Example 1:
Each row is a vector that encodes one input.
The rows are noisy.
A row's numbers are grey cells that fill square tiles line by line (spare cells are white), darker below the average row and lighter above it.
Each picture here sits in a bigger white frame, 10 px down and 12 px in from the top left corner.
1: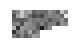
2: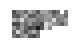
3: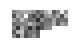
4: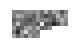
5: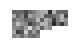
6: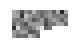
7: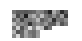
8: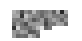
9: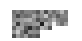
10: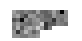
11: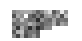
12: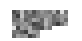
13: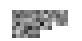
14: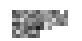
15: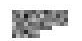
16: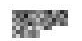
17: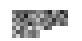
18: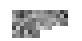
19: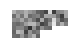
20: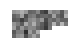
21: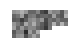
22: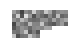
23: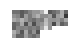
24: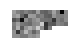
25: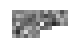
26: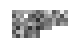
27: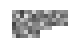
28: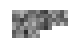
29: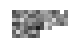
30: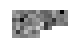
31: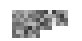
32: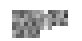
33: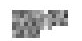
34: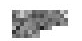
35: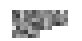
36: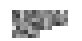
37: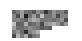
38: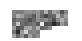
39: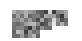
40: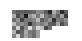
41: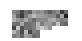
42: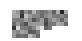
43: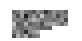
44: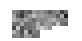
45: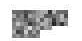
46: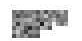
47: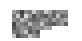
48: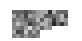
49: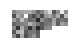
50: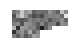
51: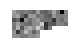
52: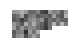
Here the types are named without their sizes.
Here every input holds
four true/false values.
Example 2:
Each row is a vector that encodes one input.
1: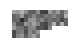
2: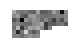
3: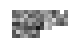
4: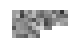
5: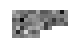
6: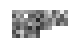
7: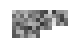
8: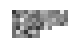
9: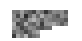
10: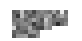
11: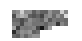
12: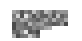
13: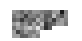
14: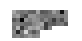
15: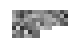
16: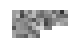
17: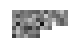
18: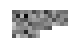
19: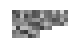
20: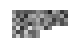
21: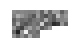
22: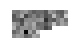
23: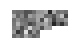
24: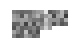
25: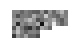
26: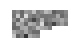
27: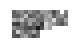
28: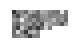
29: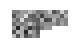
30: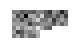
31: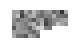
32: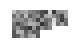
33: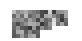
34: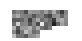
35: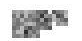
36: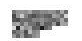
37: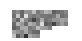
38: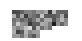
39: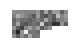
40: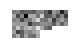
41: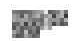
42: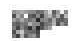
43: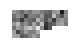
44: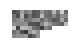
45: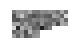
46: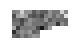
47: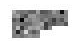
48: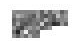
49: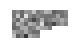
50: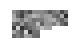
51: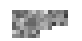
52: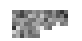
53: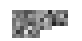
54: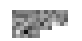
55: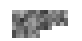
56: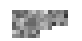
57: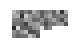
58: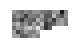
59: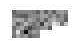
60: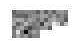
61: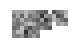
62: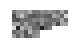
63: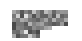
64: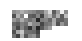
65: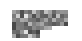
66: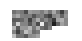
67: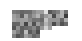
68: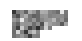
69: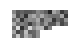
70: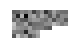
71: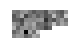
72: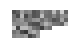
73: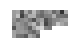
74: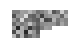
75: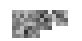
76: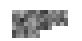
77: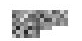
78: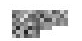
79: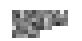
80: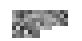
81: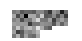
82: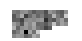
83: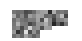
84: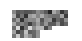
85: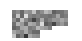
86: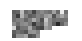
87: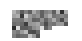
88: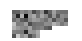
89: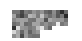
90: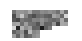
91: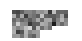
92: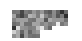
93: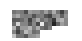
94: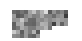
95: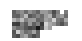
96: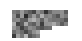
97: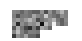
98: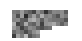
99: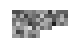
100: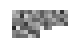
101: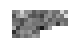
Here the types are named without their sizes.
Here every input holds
five true/false values.
